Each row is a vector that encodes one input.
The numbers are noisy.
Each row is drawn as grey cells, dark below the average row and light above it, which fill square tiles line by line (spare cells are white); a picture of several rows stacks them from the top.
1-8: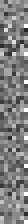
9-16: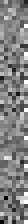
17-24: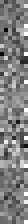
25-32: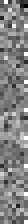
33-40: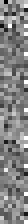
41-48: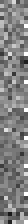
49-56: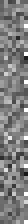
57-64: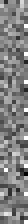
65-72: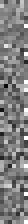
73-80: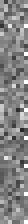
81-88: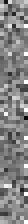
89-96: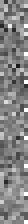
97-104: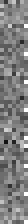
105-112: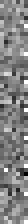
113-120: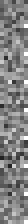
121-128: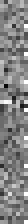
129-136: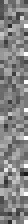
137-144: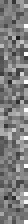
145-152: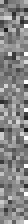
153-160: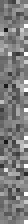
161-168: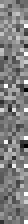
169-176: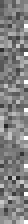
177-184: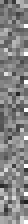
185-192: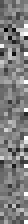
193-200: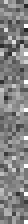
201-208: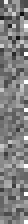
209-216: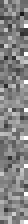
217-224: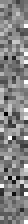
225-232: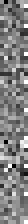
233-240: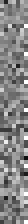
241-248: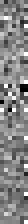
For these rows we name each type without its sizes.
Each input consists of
either a point on a circle, or a label, or a point on a line.
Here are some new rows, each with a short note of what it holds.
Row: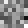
a point on a circle
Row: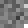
a label
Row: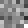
a point on a circle
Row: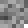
a point on a circle
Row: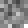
a point on a circle
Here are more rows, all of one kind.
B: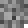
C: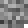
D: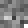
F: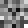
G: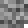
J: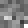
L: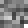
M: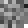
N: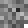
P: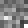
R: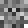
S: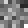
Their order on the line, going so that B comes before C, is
P, S, J, D, L, B, M, C, G, F, N, R.
